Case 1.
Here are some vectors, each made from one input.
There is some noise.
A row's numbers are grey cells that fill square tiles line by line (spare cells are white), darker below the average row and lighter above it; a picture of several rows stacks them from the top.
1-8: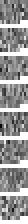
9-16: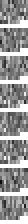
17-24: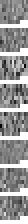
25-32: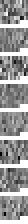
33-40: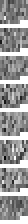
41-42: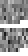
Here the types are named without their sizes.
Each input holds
a node of a tree.
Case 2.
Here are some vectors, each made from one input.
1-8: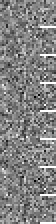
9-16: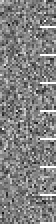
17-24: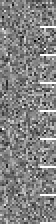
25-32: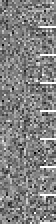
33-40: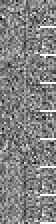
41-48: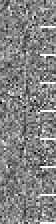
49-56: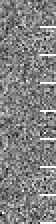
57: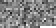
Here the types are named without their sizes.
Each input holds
a point on a circle.
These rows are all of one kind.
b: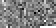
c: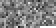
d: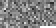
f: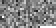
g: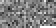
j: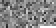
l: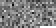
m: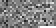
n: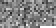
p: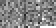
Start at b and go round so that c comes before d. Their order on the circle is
b, g, c, l, m, j, f, n, p, d.
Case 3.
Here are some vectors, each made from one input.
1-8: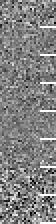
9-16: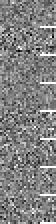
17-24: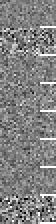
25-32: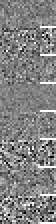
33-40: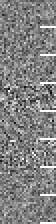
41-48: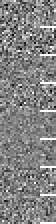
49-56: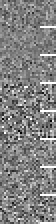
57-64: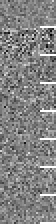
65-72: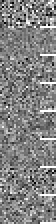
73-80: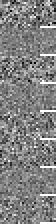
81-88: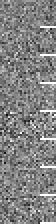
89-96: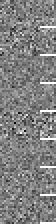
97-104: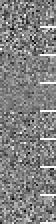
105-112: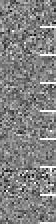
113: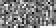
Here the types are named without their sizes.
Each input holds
a point on a line.
